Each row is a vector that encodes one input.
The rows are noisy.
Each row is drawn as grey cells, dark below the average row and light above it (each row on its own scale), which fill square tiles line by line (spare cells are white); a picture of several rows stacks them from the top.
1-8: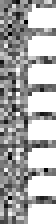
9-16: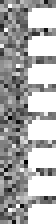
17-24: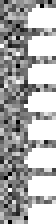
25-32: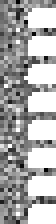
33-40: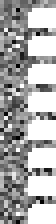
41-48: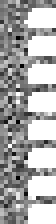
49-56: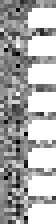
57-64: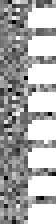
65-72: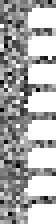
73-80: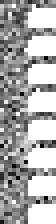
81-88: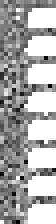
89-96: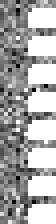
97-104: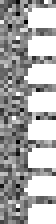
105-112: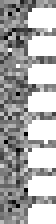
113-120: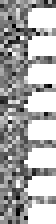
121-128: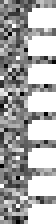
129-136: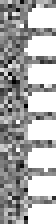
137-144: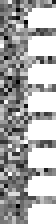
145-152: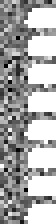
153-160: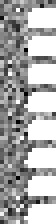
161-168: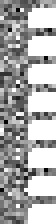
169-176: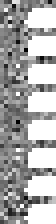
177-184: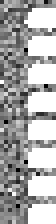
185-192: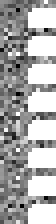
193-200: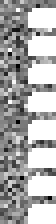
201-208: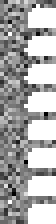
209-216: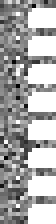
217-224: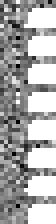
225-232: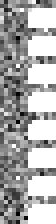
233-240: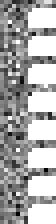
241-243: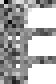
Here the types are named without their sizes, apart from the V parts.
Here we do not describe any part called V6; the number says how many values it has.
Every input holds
a label, together with either a fixed value, or a label and a value of V6.
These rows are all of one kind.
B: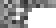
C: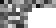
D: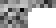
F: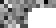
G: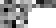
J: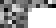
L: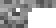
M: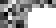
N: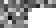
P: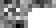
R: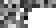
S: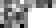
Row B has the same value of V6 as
F, J, L and R.
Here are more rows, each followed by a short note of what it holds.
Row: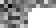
a label
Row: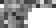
two labels and a value of V6
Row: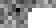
a label
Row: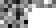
a label
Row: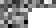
a label
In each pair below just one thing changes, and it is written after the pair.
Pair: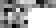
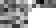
the value of V6
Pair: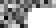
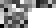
the value of V6
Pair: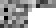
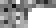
the value of V6
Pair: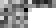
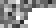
one of the two labels
